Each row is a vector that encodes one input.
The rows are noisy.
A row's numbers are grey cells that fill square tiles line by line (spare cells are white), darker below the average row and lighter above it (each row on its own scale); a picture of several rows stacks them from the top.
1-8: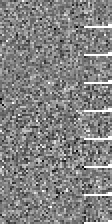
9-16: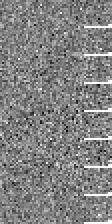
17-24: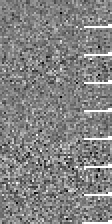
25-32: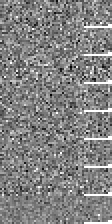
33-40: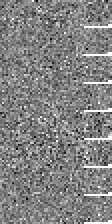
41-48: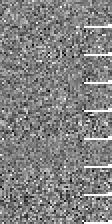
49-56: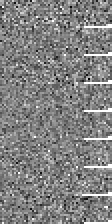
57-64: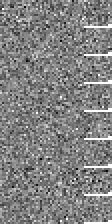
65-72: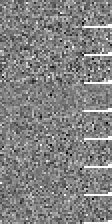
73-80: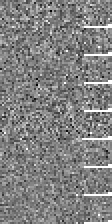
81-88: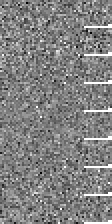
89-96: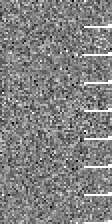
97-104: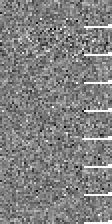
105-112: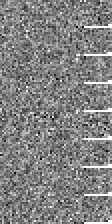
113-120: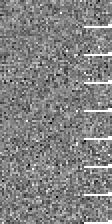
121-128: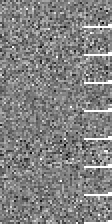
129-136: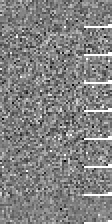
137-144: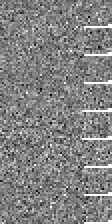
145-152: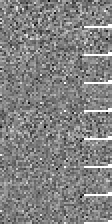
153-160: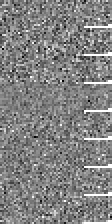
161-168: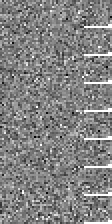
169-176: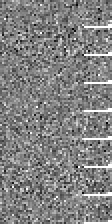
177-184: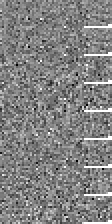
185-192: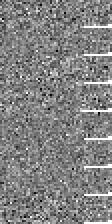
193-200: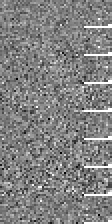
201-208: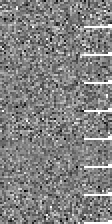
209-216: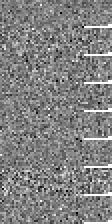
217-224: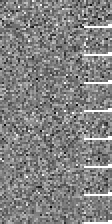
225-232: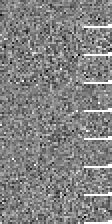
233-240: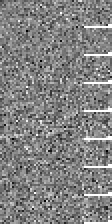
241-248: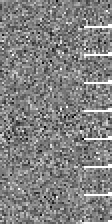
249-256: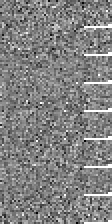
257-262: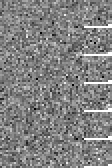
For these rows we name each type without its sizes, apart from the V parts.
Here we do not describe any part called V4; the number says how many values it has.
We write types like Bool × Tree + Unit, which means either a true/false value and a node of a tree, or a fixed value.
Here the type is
Bool × Line × (Tree + Unit) + V4.
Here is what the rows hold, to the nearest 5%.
About 90% of them hold a point on a line and a true/false value, together with either a fixed value, or a node of a tree. The rest hold a value of V4.
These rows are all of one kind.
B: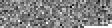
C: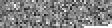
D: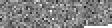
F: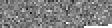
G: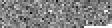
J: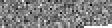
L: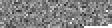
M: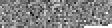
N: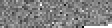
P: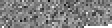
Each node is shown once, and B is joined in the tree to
D, J and P.
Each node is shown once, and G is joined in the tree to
D and F.
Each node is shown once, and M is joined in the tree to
P.
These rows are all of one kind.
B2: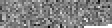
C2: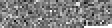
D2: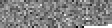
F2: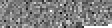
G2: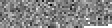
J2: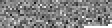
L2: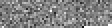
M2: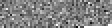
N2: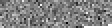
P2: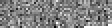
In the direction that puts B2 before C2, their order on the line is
L2, B2, C2, M2, J2, P2, F2, D2, G2, N2.
